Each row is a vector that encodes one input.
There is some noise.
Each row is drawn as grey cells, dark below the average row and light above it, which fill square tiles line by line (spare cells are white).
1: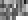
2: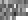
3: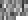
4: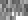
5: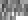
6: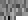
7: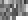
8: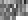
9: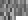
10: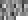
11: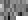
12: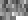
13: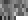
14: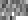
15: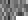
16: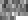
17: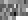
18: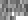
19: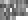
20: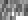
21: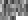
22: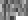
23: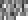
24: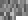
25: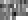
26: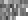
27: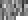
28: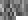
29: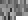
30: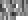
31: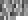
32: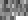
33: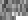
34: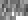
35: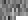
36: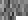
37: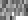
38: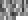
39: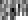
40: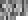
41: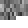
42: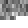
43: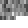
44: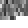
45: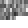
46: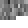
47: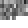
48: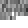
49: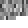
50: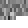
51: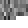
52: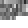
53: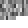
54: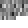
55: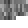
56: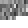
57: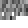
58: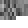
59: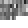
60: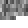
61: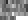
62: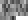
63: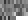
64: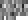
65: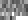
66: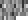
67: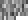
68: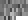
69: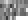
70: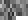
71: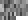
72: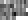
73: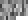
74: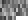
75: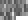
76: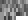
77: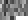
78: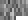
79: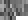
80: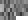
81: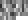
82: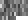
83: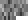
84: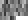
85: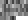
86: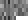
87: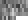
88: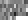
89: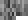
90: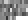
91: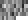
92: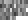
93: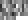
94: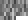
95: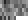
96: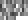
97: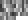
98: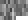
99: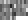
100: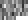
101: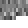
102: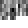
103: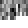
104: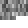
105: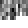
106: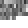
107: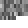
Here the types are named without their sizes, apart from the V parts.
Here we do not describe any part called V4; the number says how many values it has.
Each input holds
either a true/false value and a value of V4, or a list of points on a line.
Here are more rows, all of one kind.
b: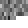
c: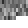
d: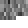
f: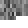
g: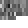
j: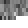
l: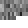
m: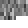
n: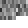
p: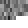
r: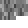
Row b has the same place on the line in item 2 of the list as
c, g, l and r.
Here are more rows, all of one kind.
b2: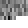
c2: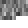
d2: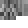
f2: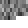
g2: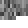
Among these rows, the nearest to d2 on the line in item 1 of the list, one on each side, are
f2 and g2.
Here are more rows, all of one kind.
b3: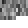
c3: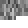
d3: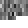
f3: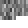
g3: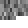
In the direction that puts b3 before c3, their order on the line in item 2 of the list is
b3, d3, g3, c3, f3.
